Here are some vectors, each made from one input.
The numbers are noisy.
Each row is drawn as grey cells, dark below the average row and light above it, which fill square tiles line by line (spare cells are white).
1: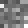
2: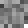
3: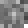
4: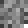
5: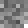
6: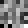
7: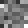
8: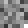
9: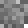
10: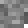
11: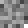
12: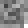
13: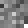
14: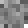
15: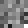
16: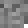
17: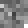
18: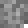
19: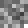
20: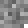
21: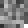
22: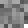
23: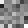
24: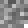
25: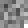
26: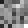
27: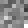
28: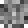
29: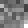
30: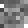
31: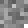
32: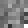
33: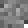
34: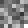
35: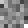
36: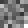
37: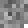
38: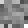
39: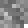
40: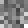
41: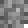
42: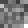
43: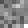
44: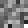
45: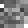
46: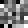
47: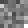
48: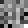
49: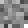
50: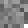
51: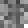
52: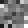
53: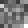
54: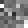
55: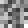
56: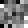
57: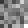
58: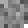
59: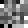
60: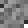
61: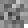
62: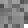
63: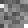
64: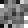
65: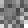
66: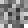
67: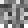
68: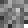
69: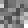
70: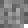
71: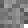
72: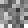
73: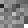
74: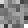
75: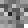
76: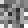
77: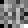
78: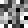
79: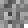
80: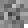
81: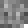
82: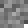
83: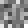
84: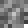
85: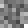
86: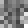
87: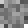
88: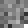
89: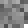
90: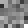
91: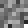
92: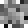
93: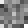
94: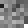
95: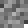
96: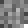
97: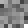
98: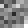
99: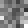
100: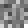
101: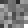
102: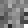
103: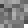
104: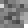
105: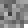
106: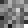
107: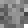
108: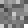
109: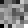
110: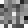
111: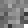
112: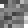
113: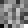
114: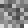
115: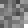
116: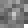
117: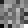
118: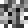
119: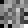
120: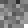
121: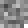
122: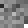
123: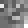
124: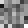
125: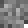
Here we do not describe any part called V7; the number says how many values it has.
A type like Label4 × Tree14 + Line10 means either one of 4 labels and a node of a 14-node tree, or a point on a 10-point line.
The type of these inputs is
Bool × Circle10 + V7.
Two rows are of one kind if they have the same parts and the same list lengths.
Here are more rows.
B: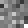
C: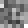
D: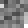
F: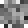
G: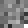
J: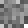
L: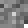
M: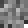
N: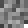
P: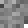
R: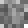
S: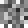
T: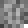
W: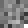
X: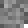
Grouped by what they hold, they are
B, F, G, J, L, M, N, P, R, T, W, X
C, D, S

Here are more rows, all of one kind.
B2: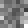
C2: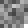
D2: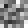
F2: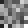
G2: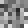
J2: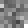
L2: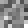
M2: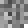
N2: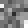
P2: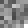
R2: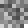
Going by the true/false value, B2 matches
J2 and N2.
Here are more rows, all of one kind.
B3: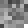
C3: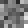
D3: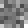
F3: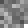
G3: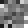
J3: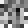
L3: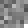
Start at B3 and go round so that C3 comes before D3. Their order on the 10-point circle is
B3, G3, C3, J3, F3, D3, L3.
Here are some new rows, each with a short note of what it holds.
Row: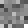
a value of V7
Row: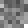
a point on a 10-point circle and a true/false value
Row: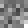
a point on a 10-point circle and a true/false value
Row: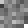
a value of V7
